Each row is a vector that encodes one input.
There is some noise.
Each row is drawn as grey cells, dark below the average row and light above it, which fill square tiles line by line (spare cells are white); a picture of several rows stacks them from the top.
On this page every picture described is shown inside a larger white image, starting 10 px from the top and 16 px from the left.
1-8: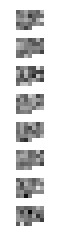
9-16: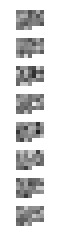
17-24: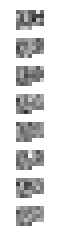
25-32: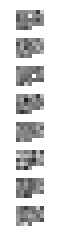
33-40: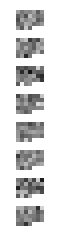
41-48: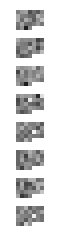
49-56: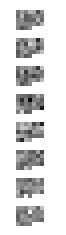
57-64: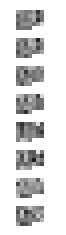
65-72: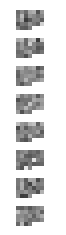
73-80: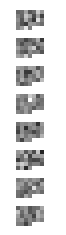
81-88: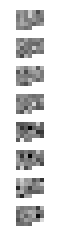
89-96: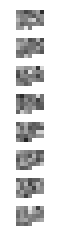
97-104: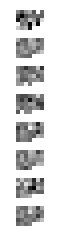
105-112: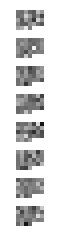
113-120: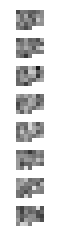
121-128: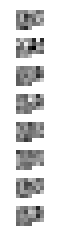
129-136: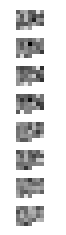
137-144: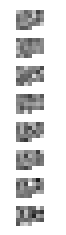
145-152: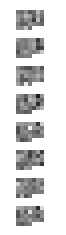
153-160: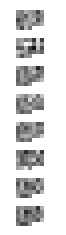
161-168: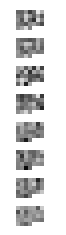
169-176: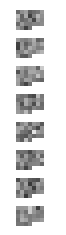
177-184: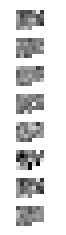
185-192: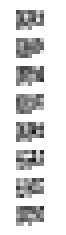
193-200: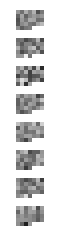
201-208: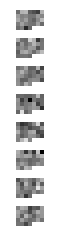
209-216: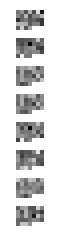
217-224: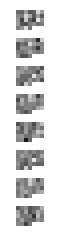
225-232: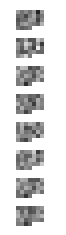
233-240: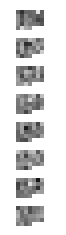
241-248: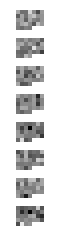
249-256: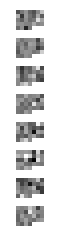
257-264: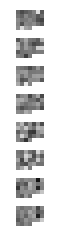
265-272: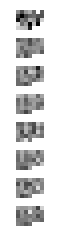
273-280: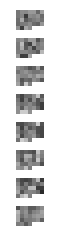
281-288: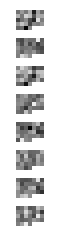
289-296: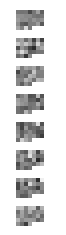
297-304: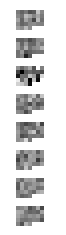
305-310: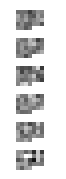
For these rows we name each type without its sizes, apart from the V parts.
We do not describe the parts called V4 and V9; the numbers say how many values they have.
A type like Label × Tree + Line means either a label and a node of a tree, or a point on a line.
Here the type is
Bool × (Label + Tree) + Unit + V4 × V9.
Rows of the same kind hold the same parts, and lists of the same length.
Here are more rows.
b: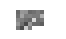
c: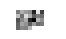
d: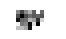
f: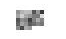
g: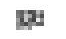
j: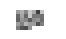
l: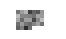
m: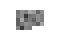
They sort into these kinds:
b, c, f, g
d
j, m
l

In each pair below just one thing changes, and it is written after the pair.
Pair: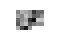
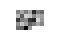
the label
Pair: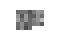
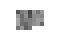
the label
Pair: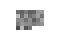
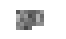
the label
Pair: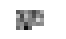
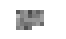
the label
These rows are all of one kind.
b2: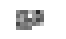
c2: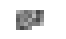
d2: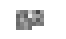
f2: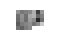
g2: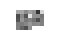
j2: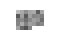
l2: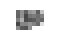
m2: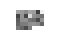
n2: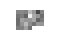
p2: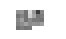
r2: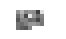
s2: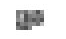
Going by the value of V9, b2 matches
f2, l2 and s2.
